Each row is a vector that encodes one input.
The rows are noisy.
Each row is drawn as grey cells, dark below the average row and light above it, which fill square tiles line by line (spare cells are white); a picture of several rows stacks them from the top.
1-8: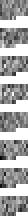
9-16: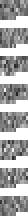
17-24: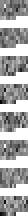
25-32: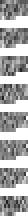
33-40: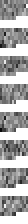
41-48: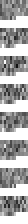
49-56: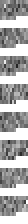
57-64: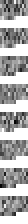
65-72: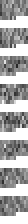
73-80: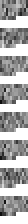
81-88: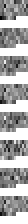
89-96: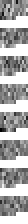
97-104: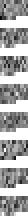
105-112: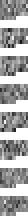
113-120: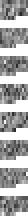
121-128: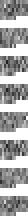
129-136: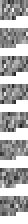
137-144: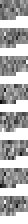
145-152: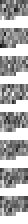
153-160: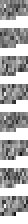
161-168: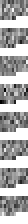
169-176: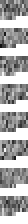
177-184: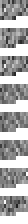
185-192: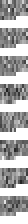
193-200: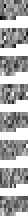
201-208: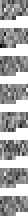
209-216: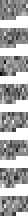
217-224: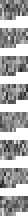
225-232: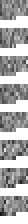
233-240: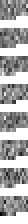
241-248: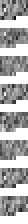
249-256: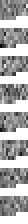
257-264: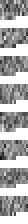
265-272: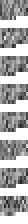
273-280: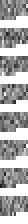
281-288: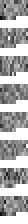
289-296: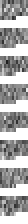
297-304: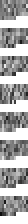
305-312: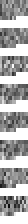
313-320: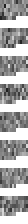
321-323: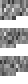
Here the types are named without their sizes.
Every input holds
a point on a line.
